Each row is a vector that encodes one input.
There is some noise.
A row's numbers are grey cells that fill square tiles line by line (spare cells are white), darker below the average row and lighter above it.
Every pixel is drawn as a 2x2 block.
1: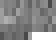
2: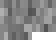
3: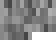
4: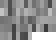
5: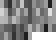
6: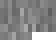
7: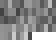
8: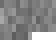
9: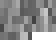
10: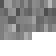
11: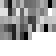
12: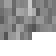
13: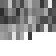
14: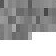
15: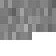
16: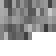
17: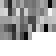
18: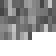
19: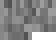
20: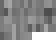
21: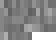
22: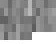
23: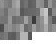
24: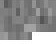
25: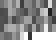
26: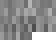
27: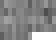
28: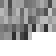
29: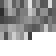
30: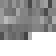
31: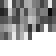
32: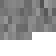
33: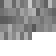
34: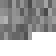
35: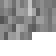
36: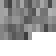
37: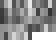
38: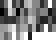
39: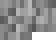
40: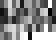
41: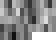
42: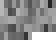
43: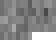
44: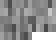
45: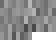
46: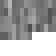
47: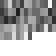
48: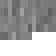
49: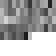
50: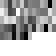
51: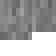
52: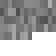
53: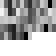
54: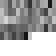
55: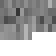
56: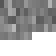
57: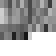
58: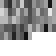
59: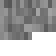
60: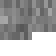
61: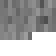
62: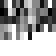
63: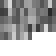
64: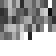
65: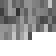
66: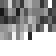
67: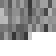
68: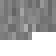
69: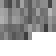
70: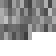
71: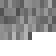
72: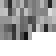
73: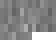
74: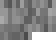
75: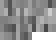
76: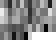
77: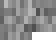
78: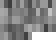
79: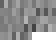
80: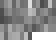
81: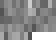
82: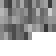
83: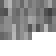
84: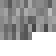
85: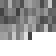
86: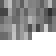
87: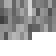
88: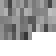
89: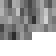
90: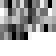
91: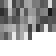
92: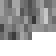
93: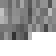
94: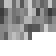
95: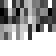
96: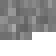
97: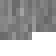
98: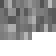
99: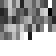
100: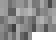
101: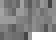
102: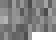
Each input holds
a list of up to two items, each a point on a 5-point line and a true/false value.
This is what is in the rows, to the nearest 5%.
All of them are lists of up to two items, each a point on a 5-point line and a true/false value: about 10% are empty, 30% hold one and 60% two.
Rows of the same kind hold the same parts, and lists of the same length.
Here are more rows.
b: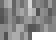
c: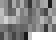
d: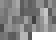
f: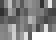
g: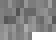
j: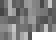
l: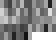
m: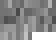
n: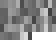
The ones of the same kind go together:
b, c
d, n
f, g, j, l, m

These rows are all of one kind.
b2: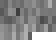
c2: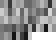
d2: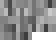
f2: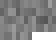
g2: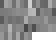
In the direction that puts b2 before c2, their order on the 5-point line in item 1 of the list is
d2, b2, f2, g2, c2.
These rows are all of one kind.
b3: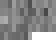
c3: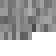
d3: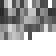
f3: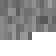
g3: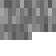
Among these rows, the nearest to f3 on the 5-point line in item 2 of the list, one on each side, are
c3 and d3.
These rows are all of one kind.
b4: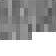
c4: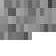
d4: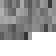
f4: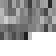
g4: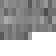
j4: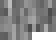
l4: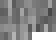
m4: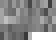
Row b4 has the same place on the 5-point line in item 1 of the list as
d4 and l4.
